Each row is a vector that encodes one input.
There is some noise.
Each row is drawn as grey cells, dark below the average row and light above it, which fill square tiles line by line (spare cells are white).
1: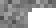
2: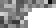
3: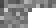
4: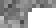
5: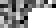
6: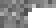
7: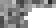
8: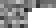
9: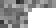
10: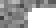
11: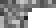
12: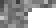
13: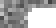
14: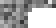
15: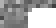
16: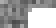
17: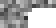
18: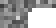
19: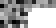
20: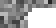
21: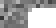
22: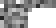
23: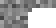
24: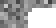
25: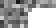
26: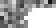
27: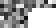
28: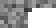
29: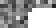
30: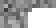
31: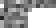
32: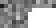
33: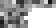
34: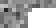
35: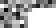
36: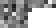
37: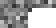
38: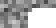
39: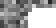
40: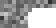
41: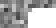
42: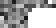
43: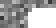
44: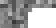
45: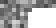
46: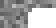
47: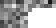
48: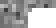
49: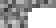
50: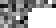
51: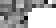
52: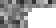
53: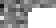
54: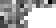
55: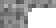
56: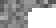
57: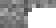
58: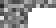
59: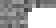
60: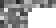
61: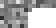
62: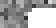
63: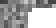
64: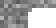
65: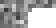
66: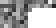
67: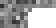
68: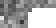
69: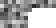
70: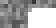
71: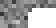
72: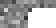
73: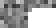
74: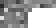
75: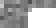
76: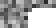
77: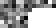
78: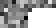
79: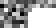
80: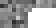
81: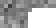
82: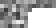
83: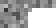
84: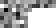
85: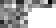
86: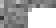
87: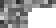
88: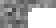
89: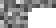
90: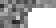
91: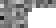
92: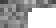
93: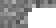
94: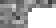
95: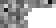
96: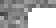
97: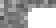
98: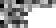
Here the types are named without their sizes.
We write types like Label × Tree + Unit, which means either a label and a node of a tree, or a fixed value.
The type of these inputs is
Circle + Line.
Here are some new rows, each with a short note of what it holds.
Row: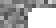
a point on a circle
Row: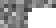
a point on a line
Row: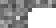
a point on a line
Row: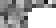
a point on a circle
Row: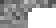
a point on a circle
